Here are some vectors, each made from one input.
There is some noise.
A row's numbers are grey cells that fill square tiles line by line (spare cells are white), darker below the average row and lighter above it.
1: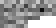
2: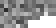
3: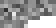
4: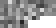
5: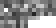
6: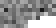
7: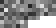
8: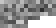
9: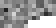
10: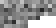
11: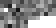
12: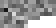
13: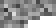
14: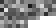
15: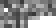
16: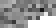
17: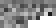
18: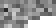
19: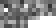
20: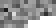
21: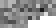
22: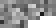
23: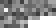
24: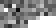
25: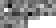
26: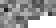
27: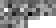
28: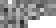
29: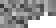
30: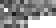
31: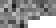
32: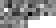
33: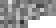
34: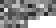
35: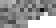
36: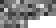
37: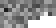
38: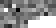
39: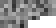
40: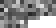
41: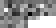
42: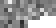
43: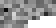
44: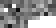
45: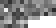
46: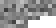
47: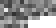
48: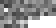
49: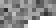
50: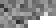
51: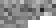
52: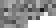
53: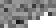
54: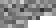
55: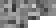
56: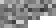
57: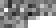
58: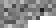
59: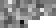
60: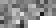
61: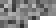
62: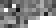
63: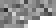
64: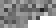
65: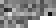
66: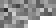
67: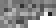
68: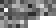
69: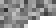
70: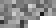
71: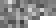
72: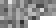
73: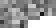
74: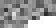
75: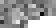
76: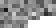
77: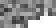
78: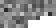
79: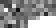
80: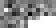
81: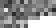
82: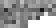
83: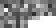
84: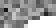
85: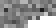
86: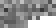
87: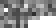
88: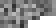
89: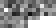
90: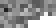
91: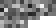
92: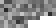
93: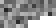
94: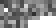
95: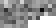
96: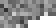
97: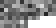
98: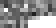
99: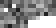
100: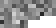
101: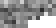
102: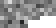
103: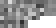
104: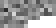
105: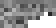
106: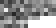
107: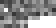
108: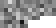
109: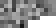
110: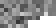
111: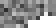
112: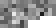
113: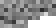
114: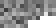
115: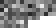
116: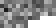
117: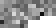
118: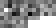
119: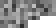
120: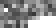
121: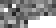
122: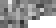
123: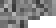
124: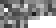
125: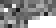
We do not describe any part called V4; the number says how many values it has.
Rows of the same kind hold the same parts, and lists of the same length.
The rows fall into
3 kinds.
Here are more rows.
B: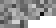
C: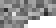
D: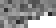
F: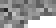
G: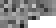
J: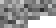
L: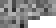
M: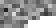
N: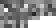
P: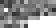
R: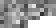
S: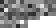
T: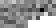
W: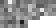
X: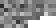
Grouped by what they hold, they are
B, C, F, G, L, M, R, W
D, J, T, X
N, P, S

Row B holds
a point on a 5-point line and a value of V4.
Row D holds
a point on each of two 5-point lines and a true/false value.
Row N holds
one of 5 labels.
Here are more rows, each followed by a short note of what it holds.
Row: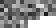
one of 5 labels
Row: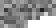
a point on each of two 5-point lines and a true/false value
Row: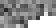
a point on each of two 5-point lines and a true/false value
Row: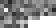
one of 5 labels
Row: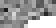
a point on a 5-point line and a value of V4
